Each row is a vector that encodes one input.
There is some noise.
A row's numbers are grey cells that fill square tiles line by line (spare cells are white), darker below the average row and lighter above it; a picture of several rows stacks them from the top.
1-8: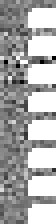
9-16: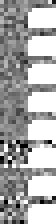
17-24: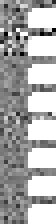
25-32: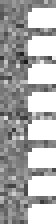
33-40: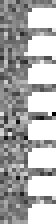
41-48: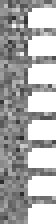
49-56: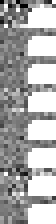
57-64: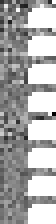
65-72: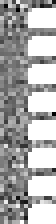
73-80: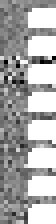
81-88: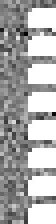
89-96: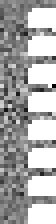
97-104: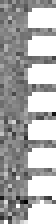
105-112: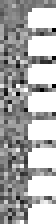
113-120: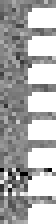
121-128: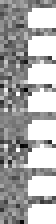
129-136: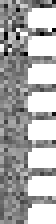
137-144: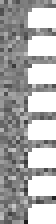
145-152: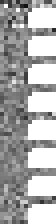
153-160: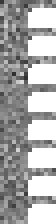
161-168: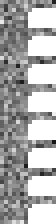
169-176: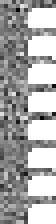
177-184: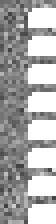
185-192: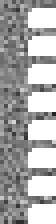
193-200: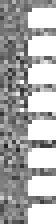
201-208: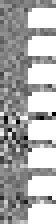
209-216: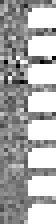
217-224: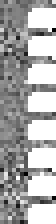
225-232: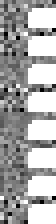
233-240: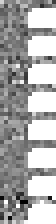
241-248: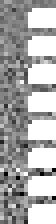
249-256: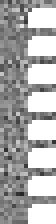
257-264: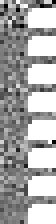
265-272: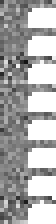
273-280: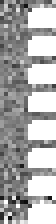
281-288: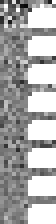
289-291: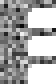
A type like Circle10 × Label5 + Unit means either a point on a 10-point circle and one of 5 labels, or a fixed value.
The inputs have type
Label8 + Line8 × (Line8 + Line11).
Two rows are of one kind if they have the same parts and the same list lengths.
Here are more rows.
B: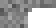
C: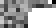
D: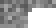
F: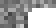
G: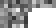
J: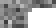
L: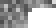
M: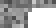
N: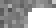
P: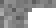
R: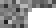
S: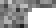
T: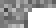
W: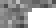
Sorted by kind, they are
B, D, L, N, S
C, F, G, M, T
J, P, R, W

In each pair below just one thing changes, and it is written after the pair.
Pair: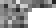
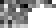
the place on the 8-point line
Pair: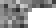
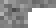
the place on the 11-point line
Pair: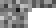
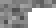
the place on the 8-point line
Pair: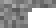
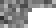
the place on the 11-point line
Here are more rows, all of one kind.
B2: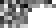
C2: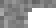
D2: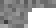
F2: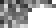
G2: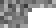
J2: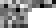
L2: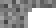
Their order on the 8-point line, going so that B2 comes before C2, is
F2, L2, D2, J2, G2, B2, C2.
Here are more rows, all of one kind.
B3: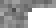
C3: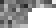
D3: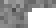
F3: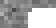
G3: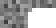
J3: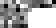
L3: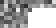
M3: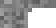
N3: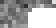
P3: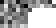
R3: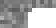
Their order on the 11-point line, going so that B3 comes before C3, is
G3, L3, M3, N3, J3, D3, B3, C3, F3, P3, R3.
